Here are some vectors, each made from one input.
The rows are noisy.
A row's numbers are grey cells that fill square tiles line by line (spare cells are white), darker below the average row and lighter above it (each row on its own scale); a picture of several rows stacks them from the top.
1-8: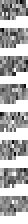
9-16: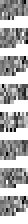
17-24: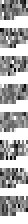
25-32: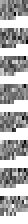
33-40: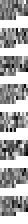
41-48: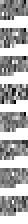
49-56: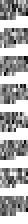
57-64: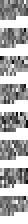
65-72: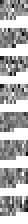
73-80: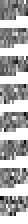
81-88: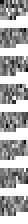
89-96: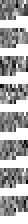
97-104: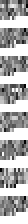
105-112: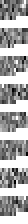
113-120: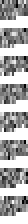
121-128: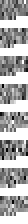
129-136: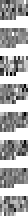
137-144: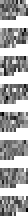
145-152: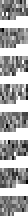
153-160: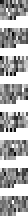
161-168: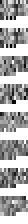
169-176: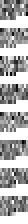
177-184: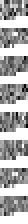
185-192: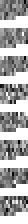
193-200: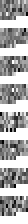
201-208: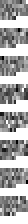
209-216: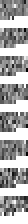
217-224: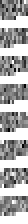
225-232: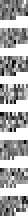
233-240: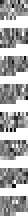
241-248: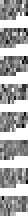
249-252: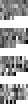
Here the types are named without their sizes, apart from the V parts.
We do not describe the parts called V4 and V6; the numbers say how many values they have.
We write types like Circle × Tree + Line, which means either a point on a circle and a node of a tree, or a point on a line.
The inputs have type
Label × Tree × V6 + V4.
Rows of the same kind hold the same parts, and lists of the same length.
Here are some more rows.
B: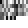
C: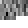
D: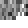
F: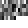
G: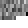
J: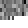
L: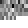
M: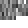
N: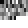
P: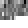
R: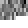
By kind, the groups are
B, L, N
C, D, F, G, J, M, P, R

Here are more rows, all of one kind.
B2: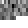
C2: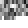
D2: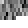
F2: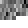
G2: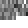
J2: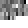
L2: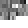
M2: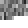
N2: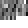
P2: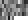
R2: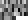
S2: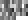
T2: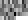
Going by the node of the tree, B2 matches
G2 and R2.
